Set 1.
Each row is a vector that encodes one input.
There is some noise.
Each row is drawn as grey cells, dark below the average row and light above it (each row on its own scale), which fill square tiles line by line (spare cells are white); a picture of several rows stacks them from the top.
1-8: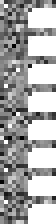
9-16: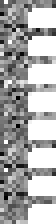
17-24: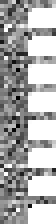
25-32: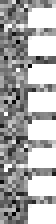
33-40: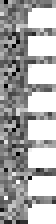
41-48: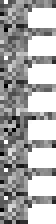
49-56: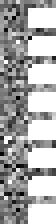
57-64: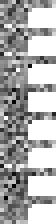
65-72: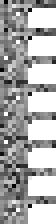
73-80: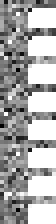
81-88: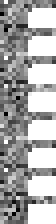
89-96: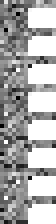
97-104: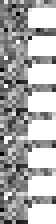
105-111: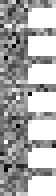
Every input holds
either a fixed value, or three true/false values.
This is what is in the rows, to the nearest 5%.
About 5% of them hold a fixed value. The rest hold three true/false values.
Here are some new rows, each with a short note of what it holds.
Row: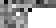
three true/false values
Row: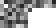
a fixed value
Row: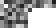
a fixed value
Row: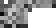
three true/false values
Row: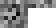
three true/false values
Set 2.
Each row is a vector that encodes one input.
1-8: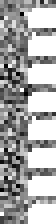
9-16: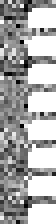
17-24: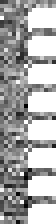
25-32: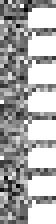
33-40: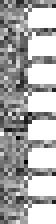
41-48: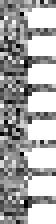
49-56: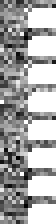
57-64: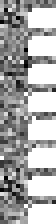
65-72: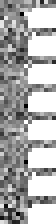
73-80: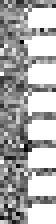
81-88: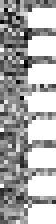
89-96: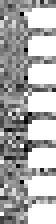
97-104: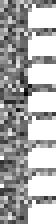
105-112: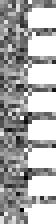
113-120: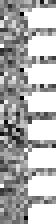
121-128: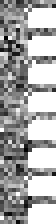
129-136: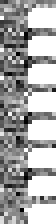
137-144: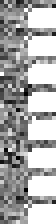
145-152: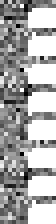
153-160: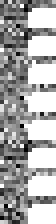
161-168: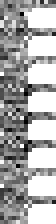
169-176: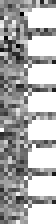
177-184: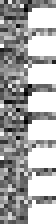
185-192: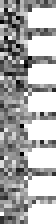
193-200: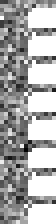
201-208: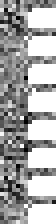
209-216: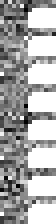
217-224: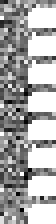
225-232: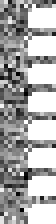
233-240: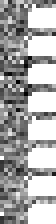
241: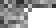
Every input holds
one of 8 labels.
